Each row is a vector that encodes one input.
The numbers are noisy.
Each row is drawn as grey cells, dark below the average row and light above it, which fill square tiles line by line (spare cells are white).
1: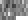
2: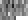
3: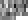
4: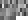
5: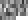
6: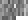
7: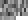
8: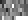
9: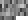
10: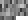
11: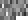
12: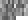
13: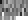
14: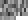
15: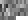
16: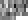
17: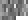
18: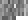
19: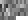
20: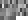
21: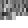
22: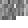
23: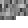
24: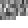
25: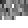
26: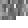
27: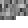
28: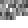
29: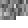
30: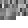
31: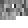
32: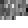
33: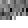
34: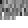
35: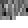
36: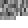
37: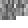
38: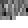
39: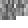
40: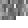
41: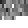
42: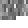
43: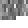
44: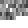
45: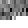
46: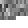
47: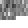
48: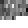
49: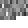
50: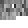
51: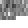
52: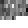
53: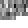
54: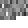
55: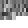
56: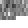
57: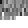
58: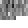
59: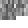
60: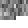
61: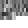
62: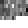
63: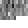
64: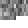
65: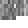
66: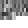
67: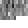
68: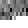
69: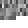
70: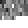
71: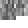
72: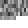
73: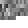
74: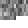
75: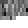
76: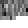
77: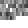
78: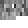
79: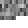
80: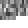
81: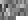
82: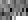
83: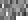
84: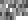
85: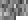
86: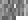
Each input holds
either a point on a 10-point line, or a point on an 11-point line.
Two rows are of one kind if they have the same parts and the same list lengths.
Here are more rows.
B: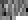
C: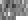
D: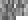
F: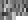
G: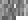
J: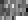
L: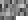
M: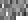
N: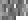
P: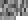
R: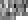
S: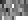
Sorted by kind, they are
B, F, J, P, R, S
C, D, G, L, M, N

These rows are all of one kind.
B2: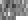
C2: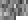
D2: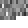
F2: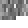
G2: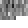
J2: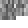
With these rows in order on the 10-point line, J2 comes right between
F2 and G2.
